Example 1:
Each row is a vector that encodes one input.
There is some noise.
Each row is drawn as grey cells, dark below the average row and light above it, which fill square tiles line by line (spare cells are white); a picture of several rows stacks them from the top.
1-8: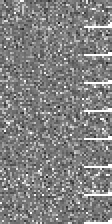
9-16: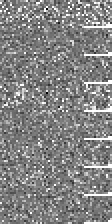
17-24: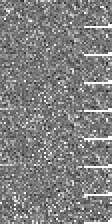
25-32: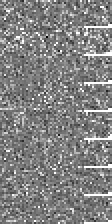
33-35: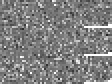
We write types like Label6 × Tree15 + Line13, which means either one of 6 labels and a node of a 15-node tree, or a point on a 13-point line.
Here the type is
Bool × Bool × Bool.
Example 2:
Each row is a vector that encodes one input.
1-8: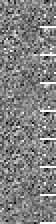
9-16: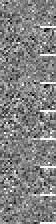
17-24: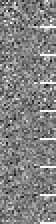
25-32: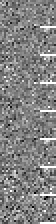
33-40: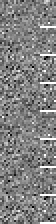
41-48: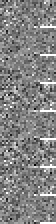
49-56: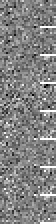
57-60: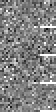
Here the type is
Line8.
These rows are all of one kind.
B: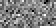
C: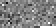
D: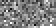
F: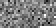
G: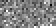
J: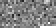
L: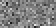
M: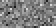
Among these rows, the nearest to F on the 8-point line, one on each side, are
B and M.
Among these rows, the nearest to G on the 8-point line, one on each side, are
D and J.
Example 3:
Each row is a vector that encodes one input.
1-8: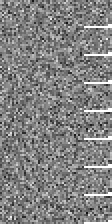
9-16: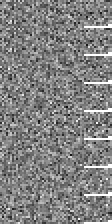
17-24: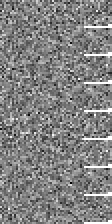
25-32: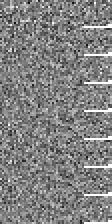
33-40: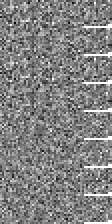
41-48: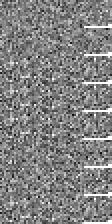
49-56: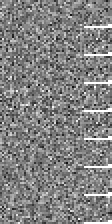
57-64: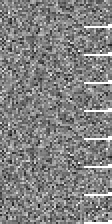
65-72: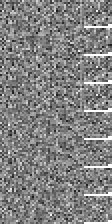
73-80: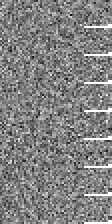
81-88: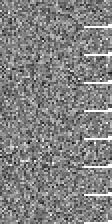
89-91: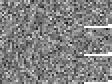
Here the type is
Line9.
